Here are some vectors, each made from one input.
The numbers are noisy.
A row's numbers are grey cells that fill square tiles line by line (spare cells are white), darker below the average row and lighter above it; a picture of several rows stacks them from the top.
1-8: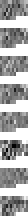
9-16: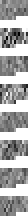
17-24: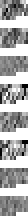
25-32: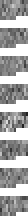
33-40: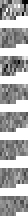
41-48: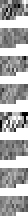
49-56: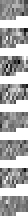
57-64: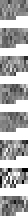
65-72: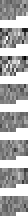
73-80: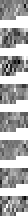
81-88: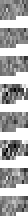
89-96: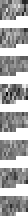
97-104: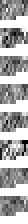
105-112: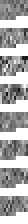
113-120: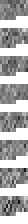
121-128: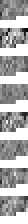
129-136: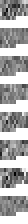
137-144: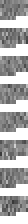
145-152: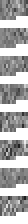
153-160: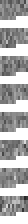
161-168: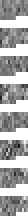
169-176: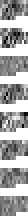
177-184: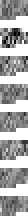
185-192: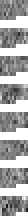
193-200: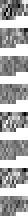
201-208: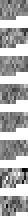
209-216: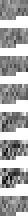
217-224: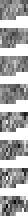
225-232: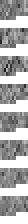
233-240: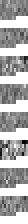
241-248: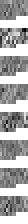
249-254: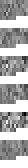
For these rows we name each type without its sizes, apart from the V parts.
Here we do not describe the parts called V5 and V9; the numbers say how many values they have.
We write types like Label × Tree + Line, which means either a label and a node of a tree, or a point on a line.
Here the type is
Bool × Label + (Line + V5) × V9.
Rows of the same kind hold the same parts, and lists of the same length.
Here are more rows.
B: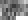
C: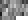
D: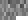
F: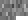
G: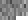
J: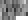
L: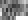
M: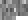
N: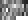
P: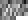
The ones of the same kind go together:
B, G, J, L
C, D, F, P
M, N

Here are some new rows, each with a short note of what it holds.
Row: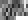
a label and a true/false value
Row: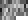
a value of V5 and a value of V9
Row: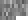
a label and a true/false value
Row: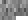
a value of V5 and a value of V9
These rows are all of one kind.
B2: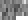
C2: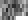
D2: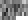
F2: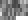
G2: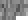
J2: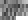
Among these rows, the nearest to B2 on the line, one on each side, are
F2 and G2.
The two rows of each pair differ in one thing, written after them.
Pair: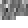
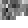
the value of V9
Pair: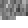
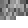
the value of V9
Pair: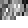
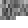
the value of V5
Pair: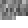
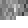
the value of V5
